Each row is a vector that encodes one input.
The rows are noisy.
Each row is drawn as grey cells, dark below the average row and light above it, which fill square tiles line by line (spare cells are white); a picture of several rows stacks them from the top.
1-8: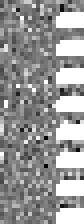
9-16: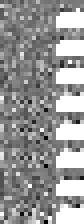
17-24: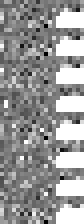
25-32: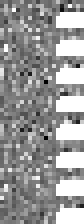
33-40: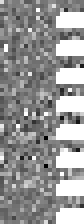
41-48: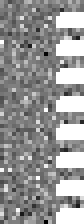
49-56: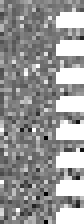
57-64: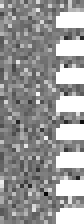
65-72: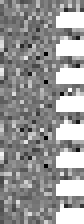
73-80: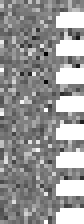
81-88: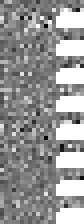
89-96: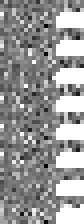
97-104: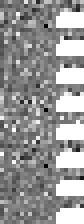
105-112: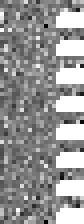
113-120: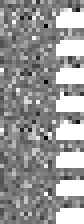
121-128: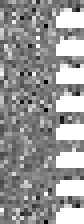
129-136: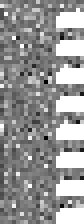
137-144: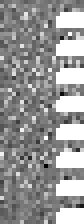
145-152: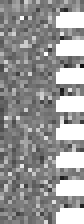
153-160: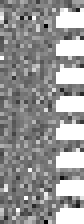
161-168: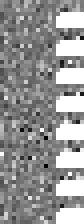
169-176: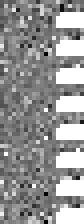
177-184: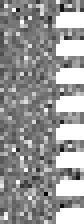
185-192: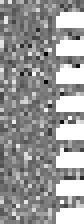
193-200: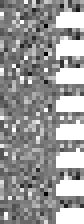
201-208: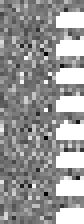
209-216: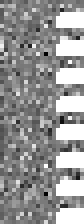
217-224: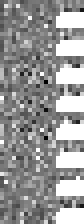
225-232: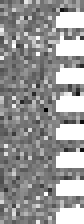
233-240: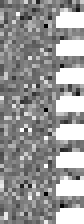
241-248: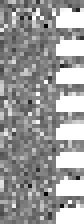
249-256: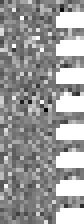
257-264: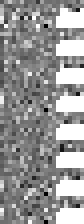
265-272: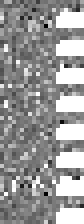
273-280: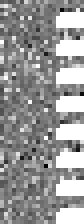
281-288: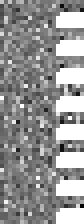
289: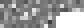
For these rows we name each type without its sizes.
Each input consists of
either a label and a point on a line, or three true/false values.
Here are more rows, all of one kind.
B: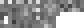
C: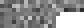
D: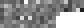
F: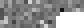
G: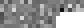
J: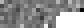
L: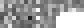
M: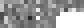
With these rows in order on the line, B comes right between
D and M.
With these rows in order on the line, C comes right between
D and J.
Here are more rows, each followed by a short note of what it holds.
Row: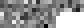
three true/false values
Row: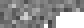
a label and a point on a line
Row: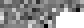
three true/false values
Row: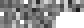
three true/false values
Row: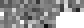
three true/false values
